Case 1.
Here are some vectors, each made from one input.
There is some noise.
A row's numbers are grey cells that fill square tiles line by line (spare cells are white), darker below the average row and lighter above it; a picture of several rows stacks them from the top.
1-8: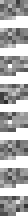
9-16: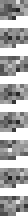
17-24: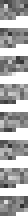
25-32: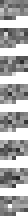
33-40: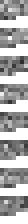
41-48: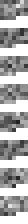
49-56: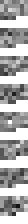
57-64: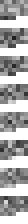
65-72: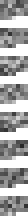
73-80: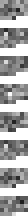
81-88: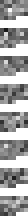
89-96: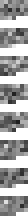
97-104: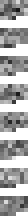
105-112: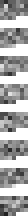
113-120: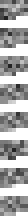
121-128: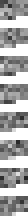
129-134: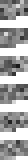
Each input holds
either a point on a 10-point circle, or three true/false values.
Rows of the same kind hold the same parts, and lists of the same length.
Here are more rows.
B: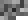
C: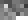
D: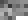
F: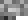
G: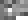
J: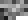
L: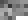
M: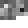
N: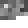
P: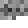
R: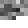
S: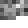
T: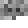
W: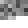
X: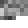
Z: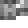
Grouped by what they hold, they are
B, P, R, T, W
C, D, F, G, J, L, M, N, S, X, Z

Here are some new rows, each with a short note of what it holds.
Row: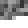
a point on a 10-point circle
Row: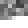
a point on a 10-point circle
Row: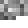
three true/false values
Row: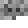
a point on a 10-point circle
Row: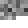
a point on a 10-point circle
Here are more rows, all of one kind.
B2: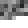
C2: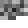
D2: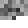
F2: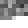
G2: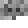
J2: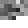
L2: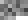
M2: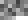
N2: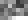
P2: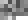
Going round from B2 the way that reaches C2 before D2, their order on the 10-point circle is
B2, C2, J2, D2, G2, P2, L2, M2, N2, F2.
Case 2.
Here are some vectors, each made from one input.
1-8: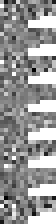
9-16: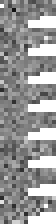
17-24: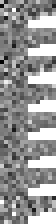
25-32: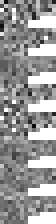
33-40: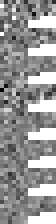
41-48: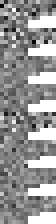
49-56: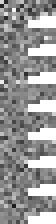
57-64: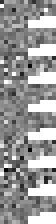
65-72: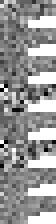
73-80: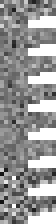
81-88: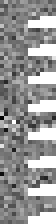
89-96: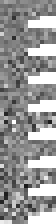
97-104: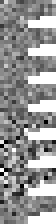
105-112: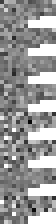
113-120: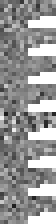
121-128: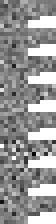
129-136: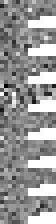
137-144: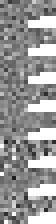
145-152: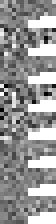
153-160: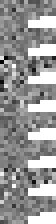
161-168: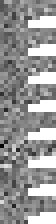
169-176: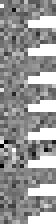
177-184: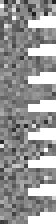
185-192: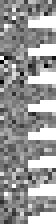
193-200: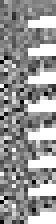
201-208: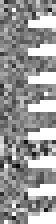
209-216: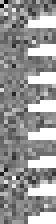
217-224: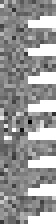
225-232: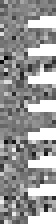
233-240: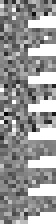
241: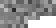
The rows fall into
2 kinds.
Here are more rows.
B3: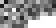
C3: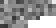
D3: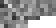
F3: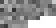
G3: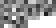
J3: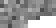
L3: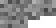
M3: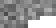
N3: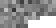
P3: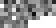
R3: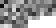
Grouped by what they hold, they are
B3, G3, P3, R3
C3, D3, F3, J3, L3, M3, N3

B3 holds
a point on a 9-point circle.
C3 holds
a point on a 17-point line.
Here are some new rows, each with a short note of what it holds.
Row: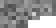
a point on a 17-point line
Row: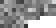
a point on a 17-point line
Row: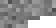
a point on a 17-point line
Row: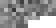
a point on a 17-point line
